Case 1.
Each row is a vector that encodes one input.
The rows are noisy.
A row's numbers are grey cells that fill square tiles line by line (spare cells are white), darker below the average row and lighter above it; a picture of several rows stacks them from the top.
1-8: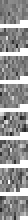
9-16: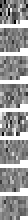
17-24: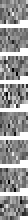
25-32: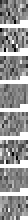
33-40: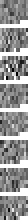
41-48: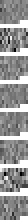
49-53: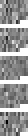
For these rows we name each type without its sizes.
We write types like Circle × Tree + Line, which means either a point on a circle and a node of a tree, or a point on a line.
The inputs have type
Tree × Tree.
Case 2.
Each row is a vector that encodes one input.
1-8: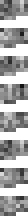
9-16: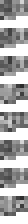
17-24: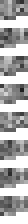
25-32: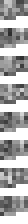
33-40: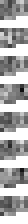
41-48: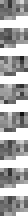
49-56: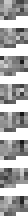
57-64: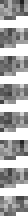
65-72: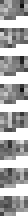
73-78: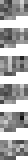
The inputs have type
Line5 × Line5 + Line6.
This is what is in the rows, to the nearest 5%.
About 50% of them hold a point on each of two 5-point lines. The rest hold a point on a 6-point line.
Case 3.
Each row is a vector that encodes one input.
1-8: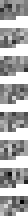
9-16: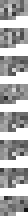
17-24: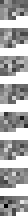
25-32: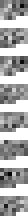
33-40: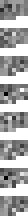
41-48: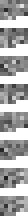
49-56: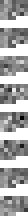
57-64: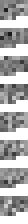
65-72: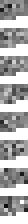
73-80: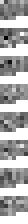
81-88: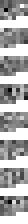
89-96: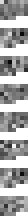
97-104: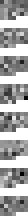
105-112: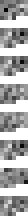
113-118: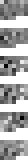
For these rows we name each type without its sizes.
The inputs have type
(Circle + Unit) × Line.
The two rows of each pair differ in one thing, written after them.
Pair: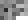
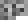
the place on the line
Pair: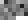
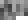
the place on the line
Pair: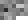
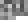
the place on the line
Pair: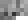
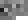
the place on the circle
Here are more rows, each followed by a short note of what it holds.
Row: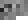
a point on a circle and a point on a line
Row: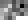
a point on a line
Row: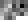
a point on a line
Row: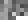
a point on a line
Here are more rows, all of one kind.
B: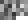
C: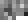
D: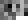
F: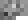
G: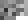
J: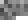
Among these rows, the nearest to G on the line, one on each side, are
C and F.
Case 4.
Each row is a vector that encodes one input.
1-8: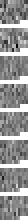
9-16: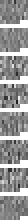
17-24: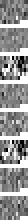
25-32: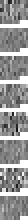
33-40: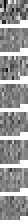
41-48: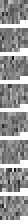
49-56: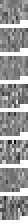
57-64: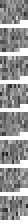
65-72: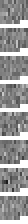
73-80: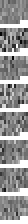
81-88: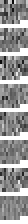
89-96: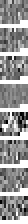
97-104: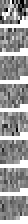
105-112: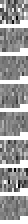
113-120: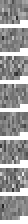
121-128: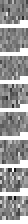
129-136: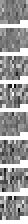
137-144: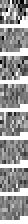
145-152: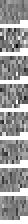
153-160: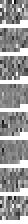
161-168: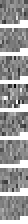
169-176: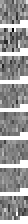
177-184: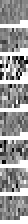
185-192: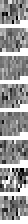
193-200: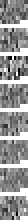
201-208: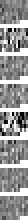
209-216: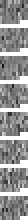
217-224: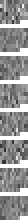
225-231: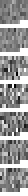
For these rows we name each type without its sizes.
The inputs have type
Tree × Tree + Unit.
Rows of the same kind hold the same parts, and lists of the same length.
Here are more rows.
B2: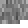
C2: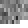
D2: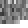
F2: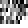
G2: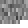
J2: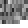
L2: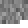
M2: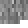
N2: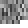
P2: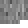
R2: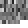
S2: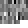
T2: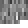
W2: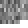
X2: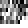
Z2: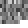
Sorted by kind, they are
B2, C2, D2, G2, J2, L2, M2, N2, P2, R2, S2, T2, W2, Z2
F2, X2

